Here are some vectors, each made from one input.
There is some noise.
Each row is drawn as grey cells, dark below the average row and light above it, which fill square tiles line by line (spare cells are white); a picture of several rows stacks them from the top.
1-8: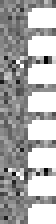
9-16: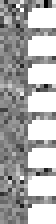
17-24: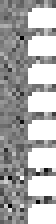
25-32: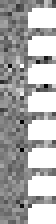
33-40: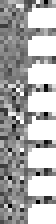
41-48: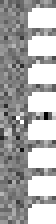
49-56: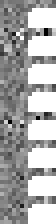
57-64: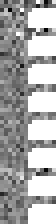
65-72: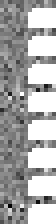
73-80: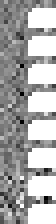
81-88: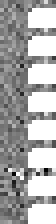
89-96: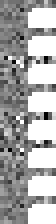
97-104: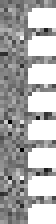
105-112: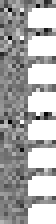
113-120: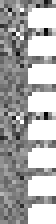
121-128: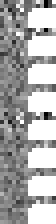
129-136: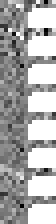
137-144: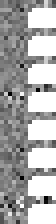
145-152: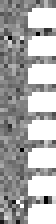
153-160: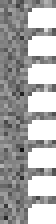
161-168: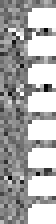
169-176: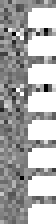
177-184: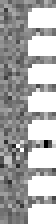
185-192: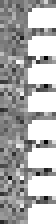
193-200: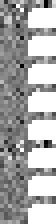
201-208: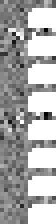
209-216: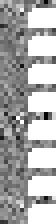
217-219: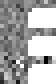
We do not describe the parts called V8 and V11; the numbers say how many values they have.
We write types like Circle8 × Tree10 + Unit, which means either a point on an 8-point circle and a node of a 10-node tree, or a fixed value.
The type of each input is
Bool × V8 × V11 + Circle10.
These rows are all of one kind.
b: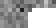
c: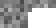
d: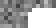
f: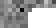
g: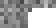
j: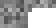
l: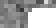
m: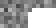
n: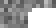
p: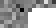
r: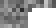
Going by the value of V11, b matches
c, f, g and j.
